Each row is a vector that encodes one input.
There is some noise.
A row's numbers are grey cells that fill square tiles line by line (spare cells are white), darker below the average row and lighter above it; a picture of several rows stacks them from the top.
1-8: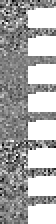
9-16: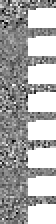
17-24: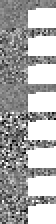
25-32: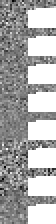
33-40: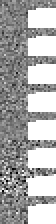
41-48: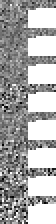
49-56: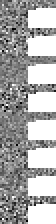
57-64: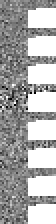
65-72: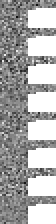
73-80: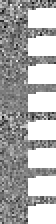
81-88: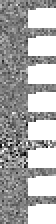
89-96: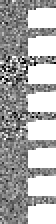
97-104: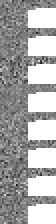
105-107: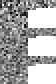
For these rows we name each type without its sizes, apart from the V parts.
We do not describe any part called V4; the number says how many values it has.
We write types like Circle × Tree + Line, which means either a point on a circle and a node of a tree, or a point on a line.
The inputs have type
Tree × (Tree × V4 + Unit).
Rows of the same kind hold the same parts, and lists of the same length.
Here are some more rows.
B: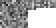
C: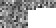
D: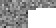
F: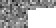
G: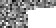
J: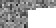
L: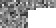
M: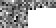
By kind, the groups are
B, D, F, L
C, G, J, M

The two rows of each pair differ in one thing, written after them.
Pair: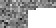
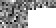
the value of V4
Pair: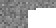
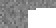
the value of V4
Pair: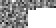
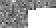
the node of one of the two trees
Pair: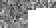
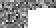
the value of V4
